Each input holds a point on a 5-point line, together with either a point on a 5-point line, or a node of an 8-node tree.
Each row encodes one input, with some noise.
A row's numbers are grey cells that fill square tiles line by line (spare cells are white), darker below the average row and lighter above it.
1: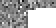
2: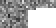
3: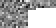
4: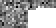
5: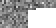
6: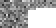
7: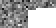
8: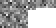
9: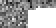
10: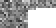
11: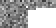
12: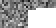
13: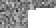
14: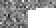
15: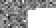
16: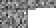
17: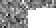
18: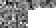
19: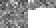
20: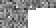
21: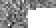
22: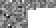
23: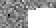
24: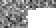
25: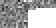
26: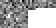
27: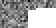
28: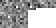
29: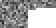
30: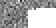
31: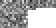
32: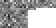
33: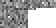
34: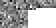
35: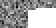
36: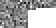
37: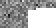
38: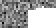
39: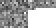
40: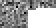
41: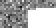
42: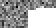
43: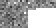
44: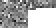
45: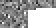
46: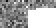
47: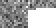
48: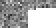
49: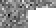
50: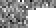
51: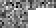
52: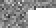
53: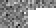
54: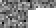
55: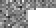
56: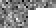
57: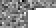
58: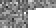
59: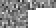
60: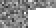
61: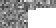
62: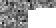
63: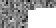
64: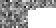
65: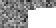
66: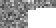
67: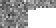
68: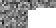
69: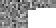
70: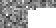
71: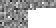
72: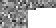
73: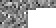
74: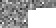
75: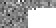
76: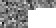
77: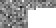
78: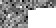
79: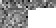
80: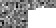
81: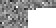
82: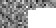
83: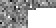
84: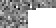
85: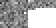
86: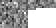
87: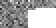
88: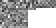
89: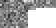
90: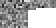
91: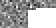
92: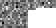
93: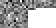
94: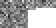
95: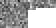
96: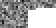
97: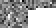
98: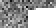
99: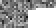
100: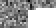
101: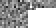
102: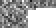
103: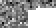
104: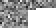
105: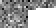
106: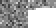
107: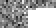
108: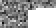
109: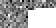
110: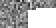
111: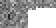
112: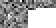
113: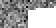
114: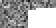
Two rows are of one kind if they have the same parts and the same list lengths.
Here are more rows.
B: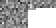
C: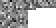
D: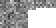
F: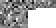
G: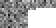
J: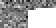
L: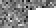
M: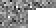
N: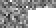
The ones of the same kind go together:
B, C, D, G, M, N
F, J, L

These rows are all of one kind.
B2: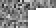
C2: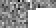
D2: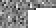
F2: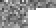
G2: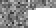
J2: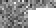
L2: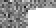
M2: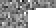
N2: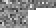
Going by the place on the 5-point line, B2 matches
C2, D2 and M2.
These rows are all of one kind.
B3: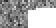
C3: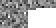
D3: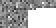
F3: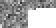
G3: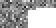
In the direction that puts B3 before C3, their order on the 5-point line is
G3, B3, F3, D3, C3.
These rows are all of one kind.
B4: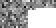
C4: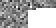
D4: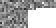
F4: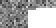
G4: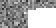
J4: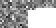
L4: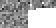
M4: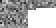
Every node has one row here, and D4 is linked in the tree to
C4.
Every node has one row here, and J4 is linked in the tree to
B4, C4, F4 and L4.
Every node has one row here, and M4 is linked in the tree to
L4.
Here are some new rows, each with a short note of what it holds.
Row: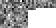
a point on each of two 5-point lines
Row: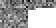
a point on each of two 5-point lines
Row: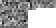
a point on each of two 5-point lines
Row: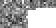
a point on a 5-point line and a node of an 8-node tree
